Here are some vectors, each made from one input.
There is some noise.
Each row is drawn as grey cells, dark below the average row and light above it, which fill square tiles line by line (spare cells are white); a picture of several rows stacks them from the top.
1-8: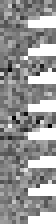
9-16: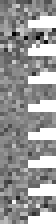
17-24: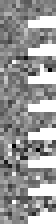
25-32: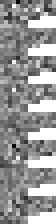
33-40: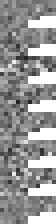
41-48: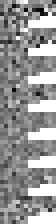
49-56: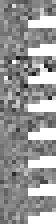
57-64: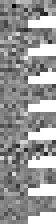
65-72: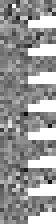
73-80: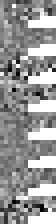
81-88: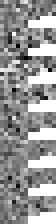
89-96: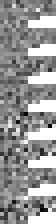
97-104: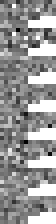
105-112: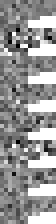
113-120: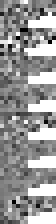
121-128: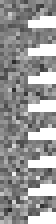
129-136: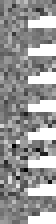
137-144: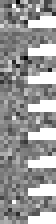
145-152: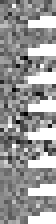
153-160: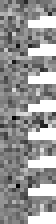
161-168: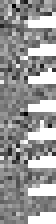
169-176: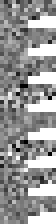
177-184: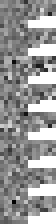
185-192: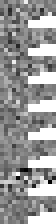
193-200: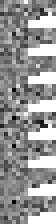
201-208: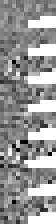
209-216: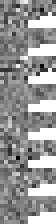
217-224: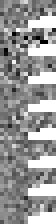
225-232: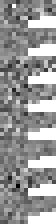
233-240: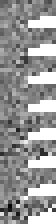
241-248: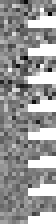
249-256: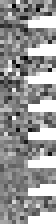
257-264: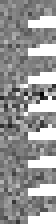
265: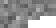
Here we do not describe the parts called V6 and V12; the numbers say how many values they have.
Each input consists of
either a point on a 9-point circle, or a true/false value, a value of V6 and a value of V12.
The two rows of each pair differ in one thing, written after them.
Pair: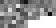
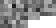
the true/false value
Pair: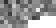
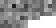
the true/false value
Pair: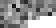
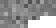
the true/false value
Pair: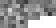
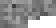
the value of V12
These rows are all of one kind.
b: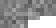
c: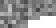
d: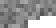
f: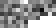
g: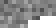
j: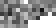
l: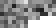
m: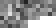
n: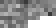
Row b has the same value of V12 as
d, l and m.
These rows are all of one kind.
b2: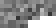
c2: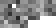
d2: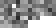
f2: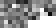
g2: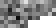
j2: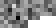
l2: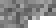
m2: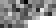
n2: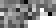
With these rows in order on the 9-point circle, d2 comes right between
j2 and l2.
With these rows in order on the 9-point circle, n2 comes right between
b2 and g2.
